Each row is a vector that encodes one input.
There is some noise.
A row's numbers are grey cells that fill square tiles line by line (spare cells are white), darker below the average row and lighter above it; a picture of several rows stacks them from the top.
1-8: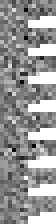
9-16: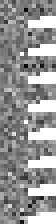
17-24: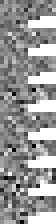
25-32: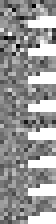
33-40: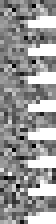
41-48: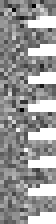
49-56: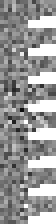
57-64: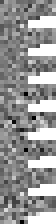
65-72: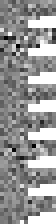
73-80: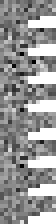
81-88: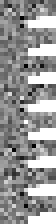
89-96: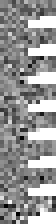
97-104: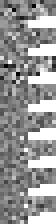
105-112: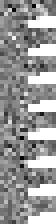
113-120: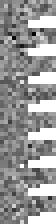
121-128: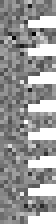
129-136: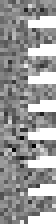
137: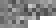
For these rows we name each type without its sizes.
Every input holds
a list of points on a line.
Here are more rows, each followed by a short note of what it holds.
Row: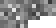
a list of two items
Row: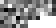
the empty list
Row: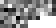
the empty list
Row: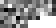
the empty list
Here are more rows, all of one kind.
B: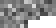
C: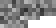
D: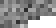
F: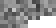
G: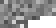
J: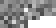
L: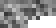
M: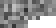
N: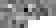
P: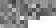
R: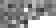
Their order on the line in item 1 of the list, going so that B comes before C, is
R, J, G, D, M, F, L, B, N, P, C.
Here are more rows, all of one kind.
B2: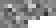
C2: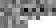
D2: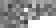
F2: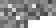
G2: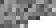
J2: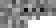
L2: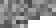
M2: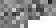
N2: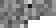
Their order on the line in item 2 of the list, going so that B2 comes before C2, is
L2, G2, F2, M2, N2, D2, B2, J2, C2.
